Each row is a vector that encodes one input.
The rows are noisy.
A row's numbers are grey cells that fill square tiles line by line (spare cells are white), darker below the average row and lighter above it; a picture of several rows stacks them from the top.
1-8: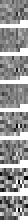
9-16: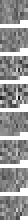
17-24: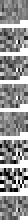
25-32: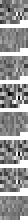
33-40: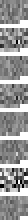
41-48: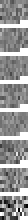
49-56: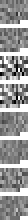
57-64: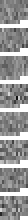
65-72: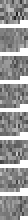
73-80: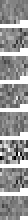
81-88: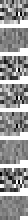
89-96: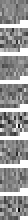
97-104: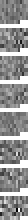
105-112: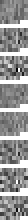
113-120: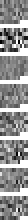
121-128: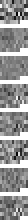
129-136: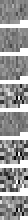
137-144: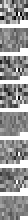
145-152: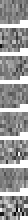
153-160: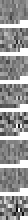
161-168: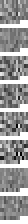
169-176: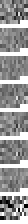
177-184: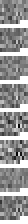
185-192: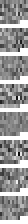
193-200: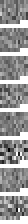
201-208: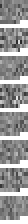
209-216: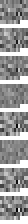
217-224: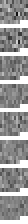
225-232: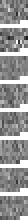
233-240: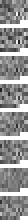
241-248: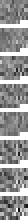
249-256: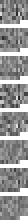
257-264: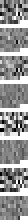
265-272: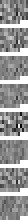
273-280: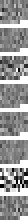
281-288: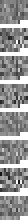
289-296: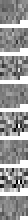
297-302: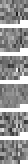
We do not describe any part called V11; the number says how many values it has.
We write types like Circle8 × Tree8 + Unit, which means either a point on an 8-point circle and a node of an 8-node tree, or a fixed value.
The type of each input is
(Circle14 + Circle19) × V11.
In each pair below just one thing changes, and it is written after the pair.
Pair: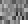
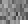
the value of V11
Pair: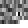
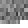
the value of V11
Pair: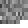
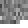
the value of V11
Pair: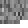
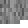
the place on the 14-point circle
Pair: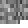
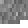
the place on the 14-point circle
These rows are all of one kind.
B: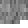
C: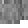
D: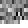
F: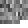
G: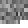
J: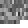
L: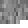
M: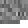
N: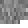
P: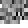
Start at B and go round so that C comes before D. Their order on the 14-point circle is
B, N, G, M, P, C, F, D, L, J.
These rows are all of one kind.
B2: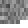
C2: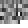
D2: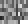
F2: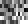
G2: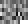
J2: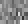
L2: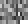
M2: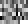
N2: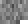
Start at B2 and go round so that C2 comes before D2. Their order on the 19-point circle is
B2, G2, F2, C2, D2, M2, N2, L2, J2.
